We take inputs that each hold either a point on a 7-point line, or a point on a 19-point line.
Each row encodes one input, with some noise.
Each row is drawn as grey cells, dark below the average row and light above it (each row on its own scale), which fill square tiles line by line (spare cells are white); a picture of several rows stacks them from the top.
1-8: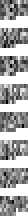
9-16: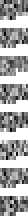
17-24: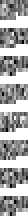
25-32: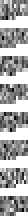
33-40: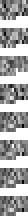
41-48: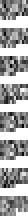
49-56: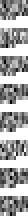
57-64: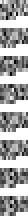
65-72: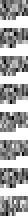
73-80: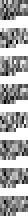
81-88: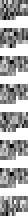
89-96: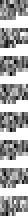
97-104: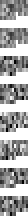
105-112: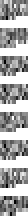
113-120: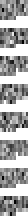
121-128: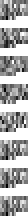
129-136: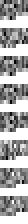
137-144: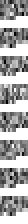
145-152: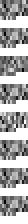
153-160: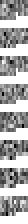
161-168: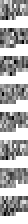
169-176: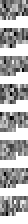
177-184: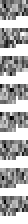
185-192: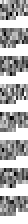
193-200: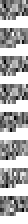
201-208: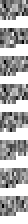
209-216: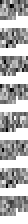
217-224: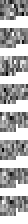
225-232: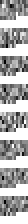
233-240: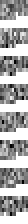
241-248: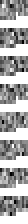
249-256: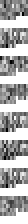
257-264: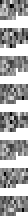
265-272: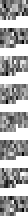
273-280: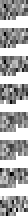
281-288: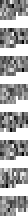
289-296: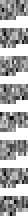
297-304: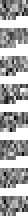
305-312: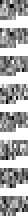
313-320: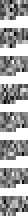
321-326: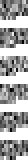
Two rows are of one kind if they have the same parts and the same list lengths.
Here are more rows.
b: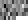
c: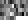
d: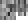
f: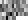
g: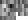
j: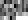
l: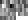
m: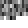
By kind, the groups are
b, c, f, j, m
d, g, l

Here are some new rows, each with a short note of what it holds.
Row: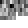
a point on a 7-point line
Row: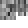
a point on a 7-point line
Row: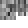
a point on a 7-point line
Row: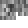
a point on a 7-point line
